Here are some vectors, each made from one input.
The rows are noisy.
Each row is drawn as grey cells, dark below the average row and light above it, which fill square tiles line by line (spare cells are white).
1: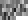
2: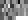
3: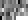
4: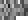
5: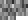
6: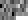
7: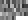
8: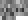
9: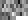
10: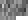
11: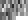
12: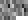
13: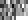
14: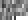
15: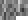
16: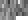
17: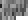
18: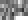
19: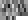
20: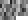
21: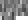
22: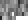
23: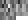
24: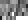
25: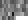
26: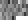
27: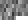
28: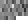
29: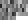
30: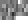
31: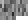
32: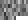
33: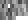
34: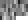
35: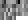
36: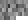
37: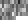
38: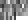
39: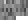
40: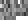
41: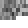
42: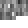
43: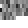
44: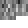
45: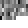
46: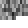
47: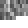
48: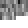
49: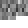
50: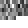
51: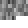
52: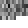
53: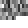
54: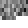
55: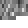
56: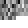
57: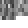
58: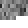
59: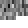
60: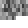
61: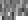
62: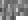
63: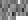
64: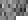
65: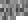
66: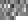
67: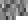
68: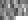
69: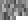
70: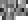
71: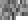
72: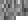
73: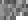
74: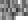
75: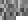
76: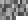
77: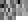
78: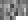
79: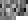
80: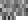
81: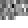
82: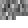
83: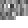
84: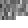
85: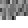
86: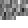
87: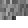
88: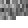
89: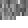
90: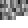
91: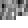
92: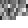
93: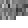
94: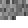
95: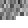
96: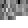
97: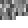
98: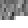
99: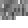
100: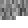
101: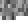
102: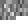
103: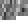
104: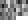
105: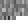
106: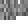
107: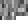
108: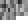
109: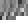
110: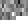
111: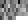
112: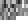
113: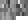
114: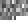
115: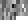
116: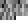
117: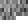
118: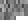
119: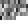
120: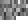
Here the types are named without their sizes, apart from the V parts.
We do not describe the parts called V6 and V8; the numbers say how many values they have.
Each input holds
a value of V8, together with either a label and a value of V6, or a point on a line.
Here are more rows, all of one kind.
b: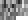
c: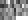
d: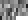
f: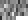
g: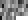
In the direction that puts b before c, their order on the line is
b, c, g, d, f.
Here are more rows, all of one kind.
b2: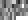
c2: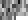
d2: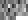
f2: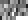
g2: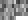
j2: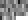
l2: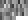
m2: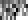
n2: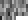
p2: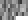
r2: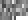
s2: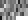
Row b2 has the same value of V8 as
f2, j2, l2 and s2.
